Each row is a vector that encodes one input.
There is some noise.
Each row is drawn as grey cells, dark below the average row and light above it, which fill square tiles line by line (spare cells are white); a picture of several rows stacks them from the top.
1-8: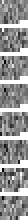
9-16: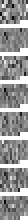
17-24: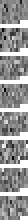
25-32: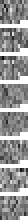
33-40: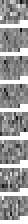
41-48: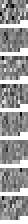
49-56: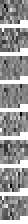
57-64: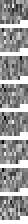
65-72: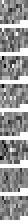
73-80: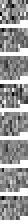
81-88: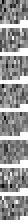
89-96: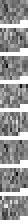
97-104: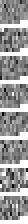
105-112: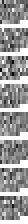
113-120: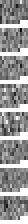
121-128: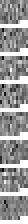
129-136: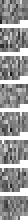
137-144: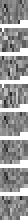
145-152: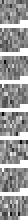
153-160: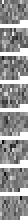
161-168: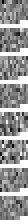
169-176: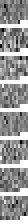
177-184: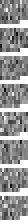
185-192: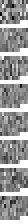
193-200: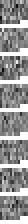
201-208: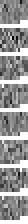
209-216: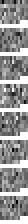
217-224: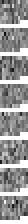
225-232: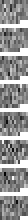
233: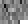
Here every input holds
either a point on a 14-point circle, or a fixed value.
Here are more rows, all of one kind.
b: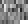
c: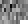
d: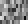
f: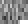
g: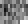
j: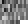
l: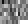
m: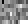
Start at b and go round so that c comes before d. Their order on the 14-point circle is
b, f, g, m, c, j, l, d.
